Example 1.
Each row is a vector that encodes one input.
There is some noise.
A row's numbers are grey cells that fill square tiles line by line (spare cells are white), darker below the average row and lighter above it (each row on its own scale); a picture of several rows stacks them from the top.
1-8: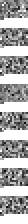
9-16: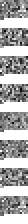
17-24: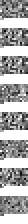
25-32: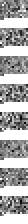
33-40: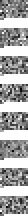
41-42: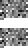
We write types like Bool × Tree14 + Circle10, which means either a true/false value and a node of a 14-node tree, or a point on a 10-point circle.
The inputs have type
Tree7.
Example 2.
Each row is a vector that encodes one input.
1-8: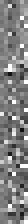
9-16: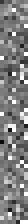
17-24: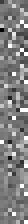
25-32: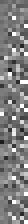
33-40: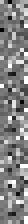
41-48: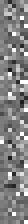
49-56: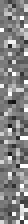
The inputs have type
Bool × Bool × Bool × Bool + Unit.
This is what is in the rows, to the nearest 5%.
About 15% of them hold a fixed value. The rest hold four true/false values.
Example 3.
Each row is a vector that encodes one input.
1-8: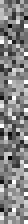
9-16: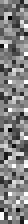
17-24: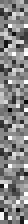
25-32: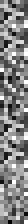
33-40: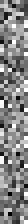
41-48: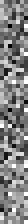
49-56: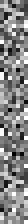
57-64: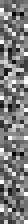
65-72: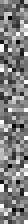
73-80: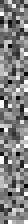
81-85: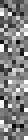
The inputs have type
Line10.
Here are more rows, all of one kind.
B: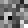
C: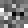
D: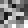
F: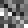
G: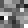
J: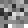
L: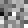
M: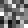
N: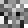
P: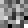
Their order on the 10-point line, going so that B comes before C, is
B, G, M, F, C, P, N, L, J, D.
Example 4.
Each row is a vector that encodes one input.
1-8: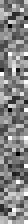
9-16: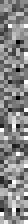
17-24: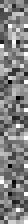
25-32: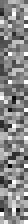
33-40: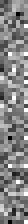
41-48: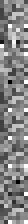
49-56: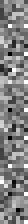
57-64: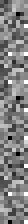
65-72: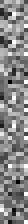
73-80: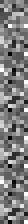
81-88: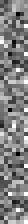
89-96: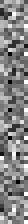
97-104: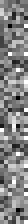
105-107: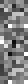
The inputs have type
Line13.
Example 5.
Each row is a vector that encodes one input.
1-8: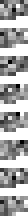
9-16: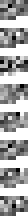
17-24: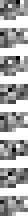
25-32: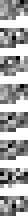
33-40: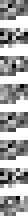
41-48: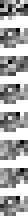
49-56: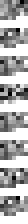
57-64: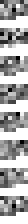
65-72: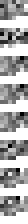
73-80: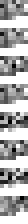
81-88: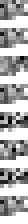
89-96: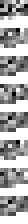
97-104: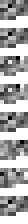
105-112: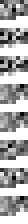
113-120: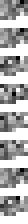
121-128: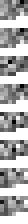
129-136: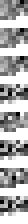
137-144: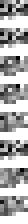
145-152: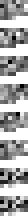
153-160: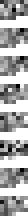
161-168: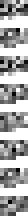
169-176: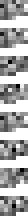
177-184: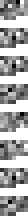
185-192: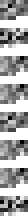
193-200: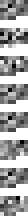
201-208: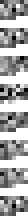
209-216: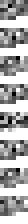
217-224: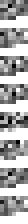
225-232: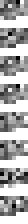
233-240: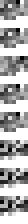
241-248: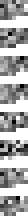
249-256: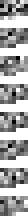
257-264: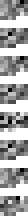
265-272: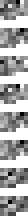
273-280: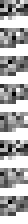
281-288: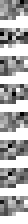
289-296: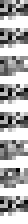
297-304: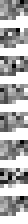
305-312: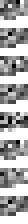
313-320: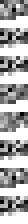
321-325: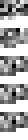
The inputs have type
Label6.
